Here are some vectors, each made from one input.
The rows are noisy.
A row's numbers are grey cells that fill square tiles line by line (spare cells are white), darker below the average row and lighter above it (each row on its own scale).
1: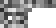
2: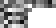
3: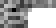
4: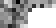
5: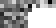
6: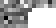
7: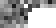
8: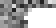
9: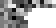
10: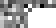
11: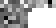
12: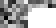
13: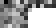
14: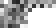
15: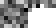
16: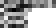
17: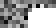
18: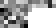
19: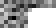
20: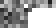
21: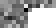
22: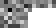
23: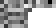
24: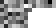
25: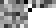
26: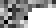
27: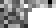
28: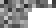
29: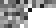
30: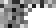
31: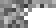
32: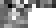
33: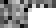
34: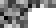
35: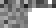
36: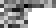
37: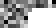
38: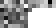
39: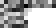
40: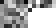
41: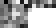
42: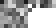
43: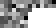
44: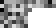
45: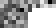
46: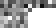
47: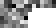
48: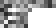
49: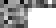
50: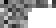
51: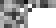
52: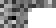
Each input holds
a point on a 4-point line and a true/false value.
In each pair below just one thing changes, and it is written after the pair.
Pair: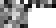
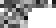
the true/false value
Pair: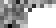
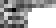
the place on the 4-point line
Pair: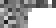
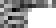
the place on the 4-point line
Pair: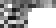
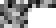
the true/false value
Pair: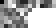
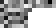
the true/false value
